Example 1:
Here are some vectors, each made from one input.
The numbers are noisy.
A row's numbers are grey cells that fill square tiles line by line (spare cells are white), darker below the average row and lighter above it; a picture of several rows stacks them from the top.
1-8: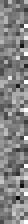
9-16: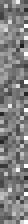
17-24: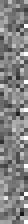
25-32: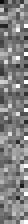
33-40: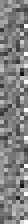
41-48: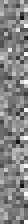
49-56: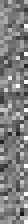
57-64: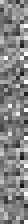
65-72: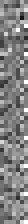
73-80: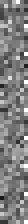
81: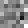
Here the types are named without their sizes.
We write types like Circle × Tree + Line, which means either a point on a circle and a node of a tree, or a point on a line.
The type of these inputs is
Label.
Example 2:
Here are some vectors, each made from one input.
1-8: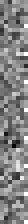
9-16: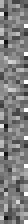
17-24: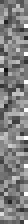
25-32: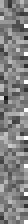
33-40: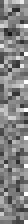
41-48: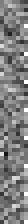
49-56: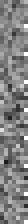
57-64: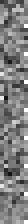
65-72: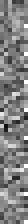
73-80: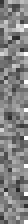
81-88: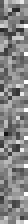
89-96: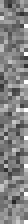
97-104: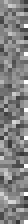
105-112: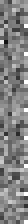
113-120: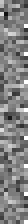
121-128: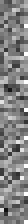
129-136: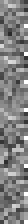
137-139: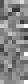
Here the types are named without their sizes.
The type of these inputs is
Tree.
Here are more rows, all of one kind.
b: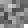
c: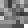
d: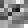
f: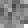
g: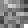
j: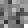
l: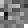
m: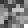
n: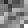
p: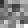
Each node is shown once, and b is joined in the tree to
f, g and l.
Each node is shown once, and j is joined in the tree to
n.
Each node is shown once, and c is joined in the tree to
n.
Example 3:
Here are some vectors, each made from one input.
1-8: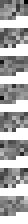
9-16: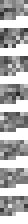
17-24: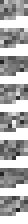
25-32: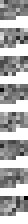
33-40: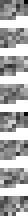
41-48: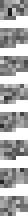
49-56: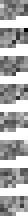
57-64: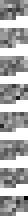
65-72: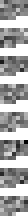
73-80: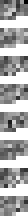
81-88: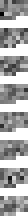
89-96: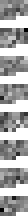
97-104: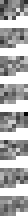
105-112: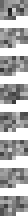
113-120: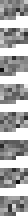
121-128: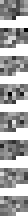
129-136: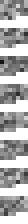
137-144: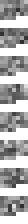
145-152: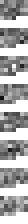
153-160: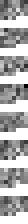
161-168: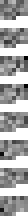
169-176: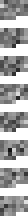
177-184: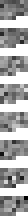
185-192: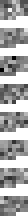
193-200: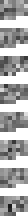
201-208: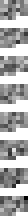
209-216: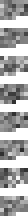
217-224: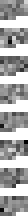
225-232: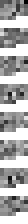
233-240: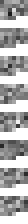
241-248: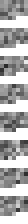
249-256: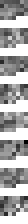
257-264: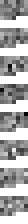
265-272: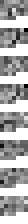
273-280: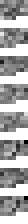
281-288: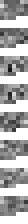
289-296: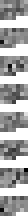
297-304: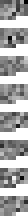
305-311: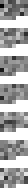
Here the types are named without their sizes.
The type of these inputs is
Label.
